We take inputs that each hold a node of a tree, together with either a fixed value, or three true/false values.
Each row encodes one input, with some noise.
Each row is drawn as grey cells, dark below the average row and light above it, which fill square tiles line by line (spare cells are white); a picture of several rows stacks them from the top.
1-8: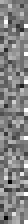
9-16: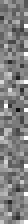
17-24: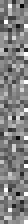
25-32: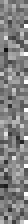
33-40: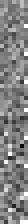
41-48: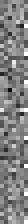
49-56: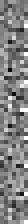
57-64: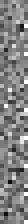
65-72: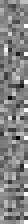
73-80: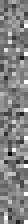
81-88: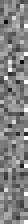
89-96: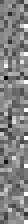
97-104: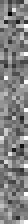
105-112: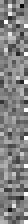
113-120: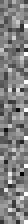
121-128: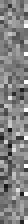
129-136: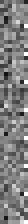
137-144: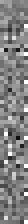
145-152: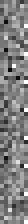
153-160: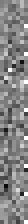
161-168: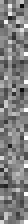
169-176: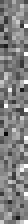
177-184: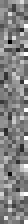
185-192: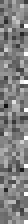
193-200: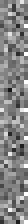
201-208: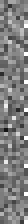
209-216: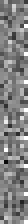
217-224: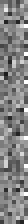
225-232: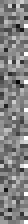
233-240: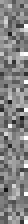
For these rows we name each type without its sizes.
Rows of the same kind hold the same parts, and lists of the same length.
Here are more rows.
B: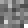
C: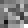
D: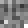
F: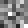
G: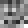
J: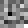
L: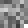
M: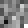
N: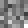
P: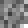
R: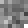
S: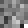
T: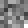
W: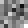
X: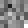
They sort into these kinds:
B, C, D, F, G, J, L, P, R, W
M, N, S, T, X

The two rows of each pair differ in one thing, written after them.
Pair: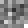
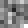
one of the three true/false values
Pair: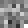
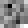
the node of the tree
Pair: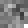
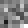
one of the three true/false values
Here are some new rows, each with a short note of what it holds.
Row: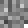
a node of a tree and three true/false values
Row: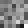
a node of a tree
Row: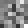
a node of a tree and three true/false values
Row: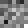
a node of a tree
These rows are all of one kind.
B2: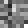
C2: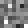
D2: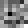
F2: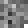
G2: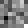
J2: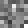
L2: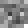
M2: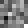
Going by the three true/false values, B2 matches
D2 and L2.
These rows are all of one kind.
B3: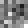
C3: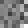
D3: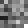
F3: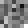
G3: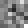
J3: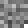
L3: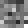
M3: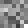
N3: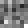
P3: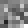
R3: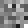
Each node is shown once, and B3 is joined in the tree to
F3 and N3.
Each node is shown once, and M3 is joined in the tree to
R3.
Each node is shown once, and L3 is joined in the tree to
C3.
